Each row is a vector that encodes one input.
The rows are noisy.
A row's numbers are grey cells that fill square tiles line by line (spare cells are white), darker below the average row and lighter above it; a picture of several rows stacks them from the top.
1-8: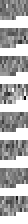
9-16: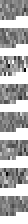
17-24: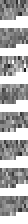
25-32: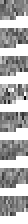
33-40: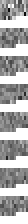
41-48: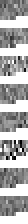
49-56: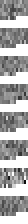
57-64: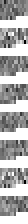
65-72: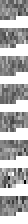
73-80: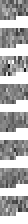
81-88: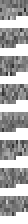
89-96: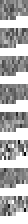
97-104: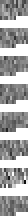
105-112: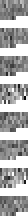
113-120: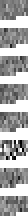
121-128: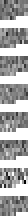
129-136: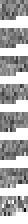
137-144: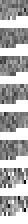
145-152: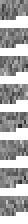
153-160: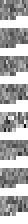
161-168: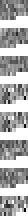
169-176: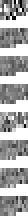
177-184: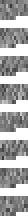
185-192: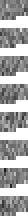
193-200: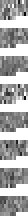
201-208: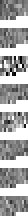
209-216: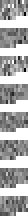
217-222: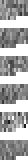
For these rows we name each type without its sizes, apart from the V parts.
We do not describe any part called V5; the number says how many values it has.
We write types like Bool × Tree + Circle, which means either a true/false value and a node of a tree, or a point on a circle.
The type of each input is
List(Bool × V5).
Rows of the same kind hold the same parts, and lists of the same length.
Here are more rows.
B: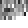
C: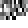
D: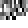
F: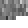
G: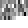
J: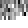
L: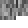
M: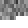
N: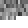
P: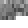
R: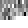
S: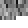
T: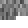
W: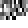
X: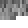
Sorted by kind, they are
B, G, J, R
C, D, W
F, M, P, T, X
L, N, S

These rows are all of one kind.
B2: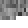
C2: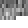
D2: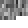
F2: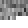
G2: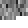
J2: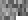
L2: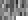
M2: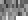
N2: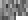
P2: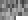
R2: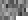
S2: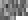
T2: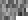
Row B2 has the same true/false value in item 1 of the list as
C2, F2, M2 and P2.
